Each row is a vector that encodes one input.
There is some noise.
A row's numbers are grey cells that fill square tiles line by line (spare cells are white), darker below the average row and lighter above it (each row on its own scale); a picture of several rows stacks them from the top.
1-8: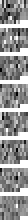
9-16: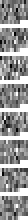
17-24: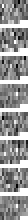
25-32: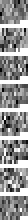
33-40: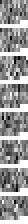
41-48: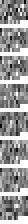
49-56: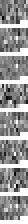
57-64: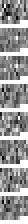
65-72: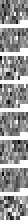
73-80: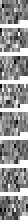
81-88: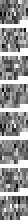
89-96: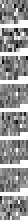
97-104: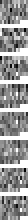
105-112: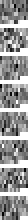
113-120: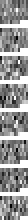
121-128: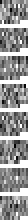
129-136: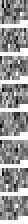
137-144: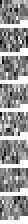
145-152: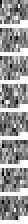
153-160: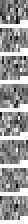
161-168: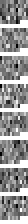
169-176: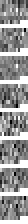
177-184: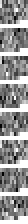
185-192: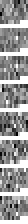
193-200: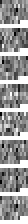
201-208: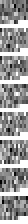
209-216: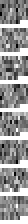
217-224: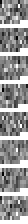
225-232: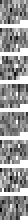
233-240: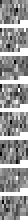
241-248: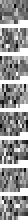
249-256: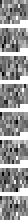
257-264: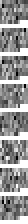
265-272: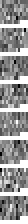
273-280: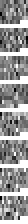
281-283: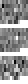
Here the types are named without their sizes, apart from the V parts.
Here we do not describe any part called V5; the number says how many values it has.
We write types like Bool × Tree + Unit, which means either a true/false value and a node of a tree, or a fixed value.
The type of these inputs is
List(Bool × V5).
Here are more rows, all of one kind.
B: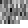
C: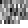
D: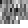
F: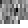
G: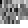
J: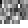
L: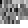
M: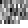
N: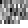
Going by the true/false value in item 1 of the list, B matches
D, G and L.
